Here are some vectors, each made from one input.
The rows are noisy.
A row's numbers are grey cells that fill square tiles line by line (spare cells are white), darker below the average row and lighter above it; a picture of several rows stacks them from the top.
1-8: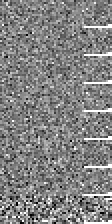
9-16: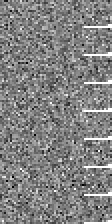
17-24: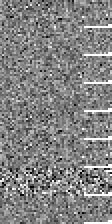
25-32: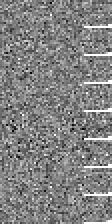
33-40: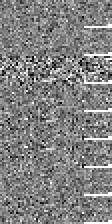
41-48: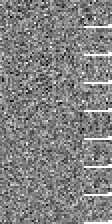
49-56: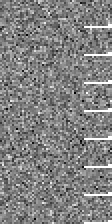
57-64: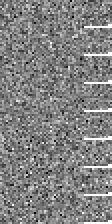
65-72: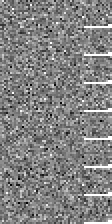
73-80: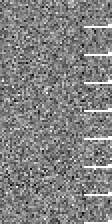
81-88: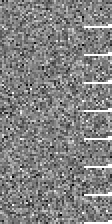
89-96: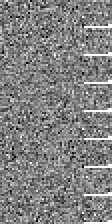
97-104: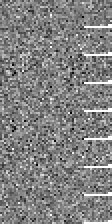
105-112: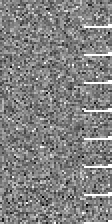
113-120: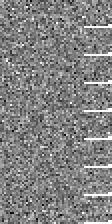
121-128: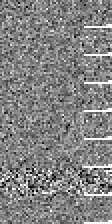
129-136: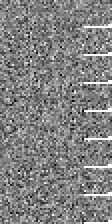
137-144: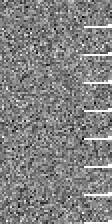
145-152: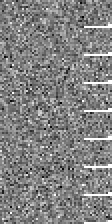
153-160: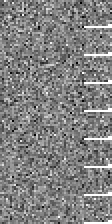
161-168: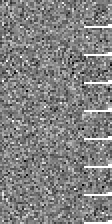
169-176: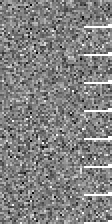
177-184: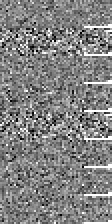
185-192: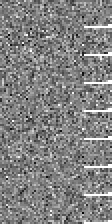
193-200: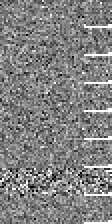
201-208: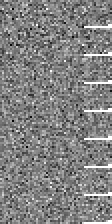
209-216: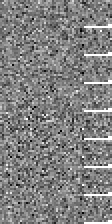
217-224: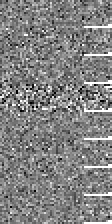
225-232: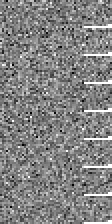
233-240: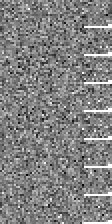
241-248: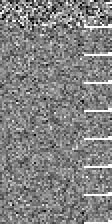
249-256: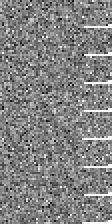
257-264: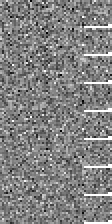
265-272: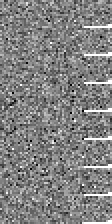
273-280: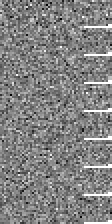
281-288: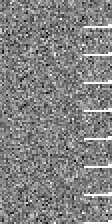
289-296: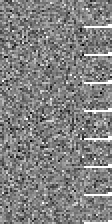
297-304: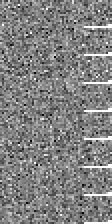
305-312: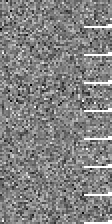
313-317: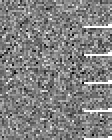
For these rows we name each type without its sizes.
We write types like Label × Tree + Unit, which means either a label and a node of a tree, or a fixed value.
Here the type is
List(Line).
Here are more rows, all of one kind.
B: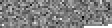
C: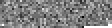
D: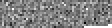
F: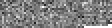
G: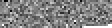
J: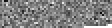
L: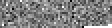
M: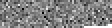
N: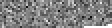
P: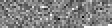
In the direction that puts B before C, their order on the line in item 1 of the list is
P, F, D, J, G, M, N, B, C, L.
